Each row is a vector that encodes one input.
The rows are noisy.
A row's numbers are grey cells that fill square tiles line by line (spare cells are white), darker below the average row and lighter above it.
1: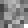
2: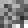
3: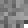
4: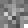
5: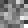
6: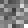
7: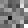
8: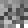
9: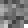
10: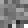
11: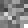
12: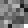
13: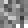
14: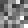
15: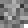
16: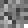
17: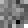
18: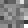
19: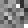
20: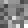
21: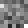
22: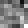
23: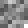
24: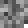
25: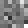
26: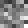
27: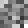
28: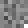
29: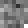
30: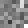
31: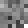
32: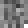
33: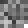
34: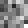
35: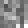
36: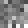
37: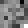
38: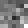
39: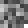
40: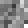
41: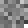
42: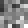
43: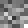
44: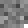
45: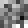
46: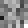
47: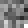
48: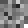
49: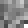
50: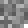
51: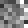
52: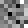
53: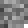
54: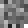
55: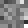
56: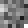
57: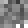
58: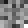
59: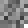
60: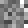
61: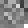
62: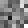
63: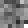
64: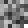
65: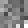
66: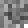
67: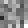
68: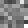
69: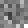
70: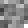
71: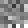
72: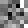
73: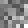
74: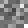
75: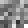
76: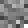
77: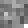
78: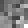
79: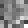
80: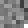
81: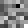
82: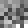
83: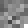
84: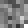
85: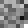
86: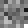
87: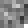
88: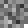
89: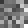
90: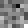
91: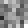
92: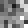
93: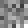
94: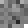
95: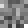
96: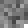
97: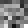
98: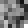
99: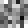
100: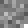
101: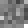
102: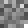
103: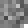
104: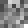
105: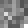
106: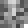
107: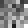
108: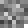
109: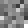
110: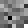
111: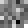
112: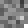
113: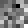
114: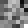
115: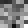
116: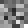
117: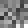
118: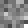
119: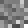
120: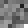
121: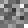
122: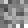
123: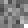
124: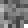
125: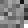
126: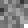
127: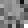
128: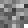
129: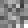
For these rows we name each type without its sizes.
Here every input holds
a point on a line, together with either a fixed value, or four true/false values.
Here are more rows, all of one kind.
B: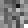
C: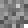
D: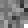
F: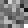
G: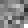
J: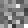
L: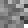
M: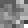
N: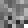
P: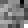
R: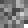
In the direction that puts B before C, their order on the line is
F, D, B, P, N, R, C, L, M, G, J.
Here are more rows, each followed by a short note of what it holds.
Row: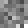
a point on a line
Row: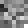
a point on a line and four true/false values
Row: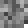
a point on a line and four true/false values
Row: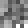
a point on a line
